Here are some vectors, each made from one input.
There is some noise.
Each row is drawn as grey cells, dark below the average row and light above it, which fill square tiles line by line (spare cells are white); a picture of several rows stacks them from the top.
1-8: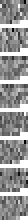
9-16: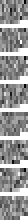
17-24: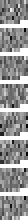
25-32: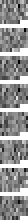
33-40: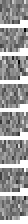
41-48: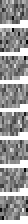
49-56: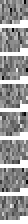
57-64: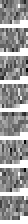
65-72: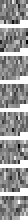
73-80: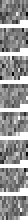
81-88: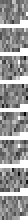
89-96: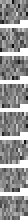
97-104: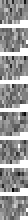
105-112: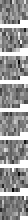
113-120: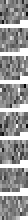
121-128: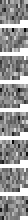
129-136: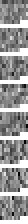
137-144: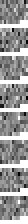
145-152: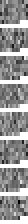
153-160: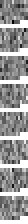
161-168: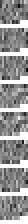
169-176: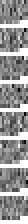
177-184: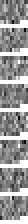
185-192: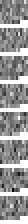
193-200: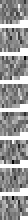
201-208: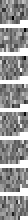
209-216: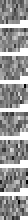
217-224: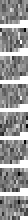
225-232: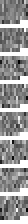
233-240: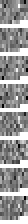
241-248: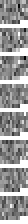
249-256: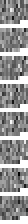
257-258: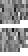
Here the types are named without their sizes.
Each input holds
a point on a line, together with either a point on a circle, or a node of a tree.
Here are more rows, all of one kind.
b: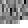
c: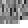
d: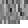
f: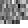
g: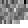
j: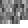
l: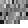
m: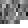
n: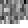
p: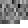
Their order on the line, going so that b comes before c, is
l, m, p, f, d, g, n, b, c, j.
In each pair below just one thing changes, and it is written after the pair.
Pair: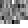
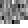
the place on the circle
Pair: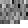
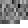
the place on the circle
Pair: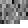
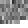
the place on the line
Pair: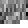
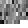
the place on the circle
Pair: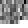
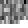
the place on the line
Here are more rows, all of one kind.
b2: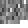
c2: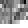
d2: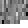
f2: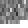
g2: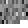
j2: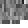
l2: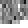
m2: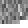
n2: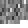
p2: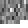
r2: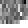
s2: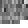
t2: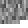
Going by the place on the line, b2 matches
n2 and p2.
